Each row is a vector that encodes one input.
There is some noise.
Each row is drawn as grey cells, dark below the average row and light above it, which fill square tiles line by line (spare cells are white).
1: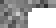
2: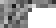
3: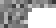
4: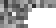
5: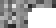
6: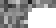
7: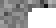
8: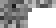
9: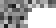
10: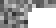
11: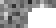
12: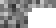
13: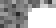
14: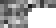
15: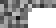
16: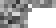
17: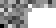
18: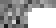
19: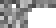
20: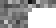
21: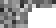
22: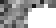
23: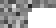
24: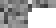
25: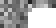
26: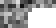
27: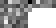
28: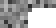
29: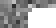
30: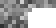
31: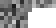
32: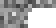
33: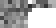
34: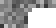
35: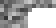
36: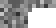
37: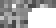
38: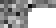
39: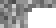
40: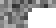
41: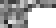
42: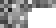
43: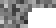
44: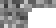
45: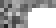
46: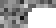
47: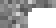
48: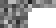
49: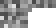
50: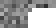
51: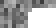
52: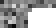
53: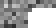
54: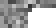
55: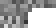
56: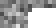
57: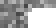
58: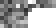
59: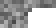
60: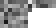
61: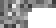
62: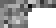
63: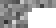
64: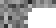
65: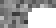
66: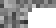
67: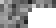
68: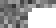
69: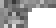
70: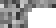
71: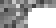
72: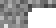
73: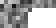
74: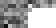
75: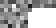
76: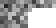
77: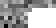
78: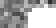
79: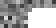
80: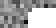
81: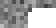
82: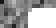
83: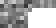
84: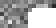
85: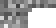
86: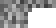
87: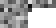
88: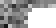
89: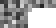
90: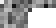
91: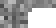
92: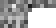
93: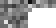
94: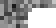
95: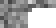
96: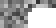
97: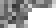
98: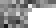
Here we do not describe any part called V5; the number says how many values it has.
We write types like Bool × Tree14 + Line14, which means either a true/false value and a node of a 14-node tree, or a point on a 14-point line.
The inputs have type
Bool × Bool × Bool × Bool × (Tree7 + V5).
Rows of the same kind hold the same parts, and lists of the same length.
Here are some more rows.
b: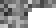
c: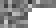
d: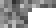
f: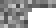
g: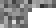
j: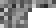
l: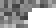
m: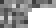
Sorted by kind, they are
b, c, g, j, l
d, f, m

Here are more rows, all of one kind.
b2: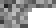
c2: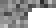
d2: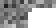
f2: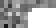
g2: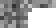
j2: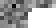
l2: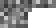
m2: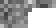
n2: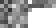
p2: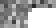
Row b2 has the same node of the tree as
d2, f2 and l2.
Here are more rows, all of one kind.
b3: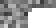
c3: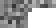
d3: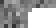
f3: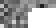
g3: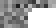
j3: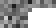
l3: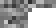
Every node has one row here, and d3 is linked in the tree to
f3, j3 and l3.
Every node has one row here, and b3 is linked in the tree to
f3.
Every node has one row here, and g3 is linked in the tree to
j3.
